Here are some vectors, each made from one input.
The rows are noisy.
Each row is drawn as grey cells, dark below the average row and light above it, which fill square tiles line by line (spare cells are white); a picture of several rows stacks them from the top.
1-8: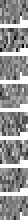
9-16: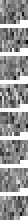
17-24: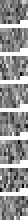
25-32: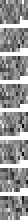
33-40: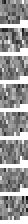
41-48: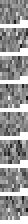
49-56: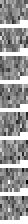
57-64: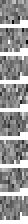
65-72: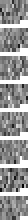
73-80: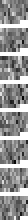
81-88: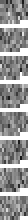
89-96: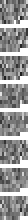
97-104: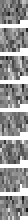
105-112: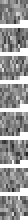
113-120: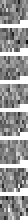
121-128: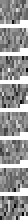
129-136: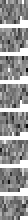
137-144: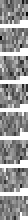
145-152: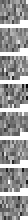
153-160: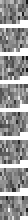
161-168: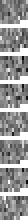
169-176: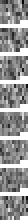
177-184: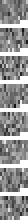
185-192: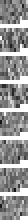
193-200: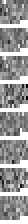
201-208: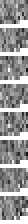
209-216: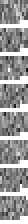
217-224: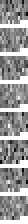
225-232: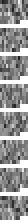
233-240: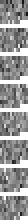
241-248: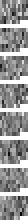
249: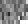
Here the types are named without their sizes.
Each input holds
a list of points on a line.
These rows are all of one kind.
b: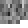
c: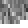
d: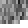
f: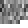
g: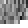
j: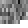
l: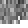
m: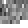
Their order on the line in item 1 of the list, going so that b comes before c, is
b, f, c, l, m, j, d, g.
